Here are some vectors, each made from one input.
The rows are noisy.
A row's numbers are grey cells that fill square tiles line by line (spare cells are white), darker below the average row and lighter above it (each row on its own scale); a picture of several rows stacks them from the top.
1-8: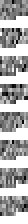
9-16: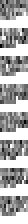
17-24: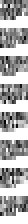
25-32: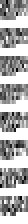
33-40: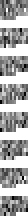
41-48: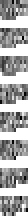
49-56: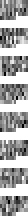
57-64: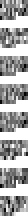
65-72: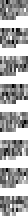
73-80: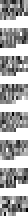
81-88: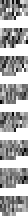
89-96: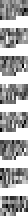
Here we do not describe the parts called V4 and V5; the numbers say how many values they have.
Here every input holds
either a point on each of two 3-point lines, or a true/false value, a value of V4 and a value of V5.
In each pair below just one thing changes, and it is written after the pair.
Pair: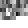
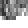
the value of V5
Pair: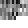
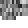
the value of V4
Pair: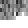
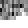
the value of V4
